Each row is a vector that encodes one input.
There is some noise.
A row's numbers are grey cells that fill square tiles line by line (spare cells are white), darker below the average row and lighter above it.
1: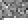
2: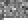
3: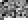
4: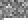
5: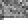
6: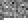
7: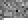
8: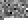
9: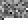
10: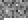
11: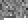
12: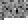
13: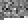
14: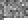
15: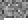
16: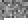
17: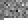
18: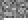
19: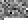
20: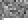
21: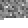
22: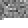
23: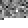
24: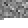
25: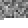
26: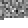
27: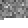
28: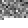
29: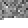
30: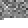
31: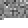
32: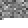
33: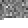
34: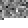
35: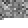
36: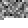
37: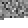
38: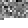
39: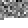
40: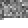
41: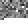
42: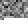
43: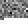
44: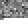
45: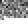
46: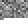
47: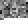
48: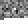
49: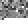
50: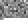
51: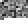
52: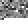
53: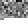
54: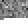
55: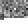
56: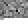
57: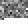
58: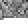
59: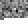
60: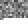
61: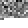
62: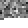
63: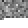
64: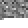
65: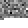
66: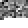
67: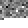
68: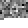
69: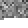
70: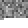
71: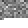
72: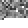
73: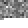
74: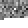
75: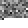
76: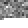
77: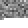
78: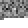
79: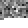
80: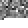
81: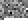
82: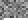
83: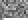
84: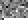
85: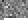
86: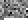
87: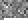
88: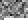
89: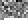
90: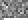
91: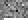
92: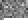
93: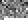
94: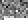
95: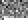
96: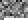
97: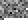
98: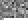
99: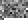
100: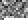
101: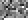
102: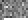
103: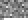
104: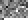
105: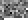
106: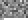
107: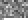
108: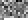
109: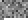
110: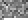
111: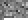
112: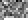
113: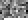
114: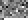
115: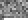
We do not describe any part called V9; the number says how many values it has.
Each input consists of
either a fixed value, or a node of an 8-node tree, or a true/false value and a value of V9.
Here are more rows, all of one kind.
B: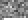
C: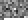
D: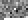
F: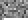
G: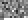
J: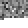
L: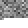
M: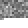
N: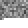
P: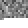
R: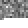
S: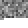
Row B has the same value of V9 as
G, J, M and R.
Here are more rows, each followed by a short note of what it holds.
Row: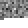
a true/false value and a value of V9
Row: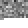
a true/false value and a value of V9
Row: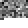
a fixed value
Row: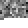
a node of an 8-node tree
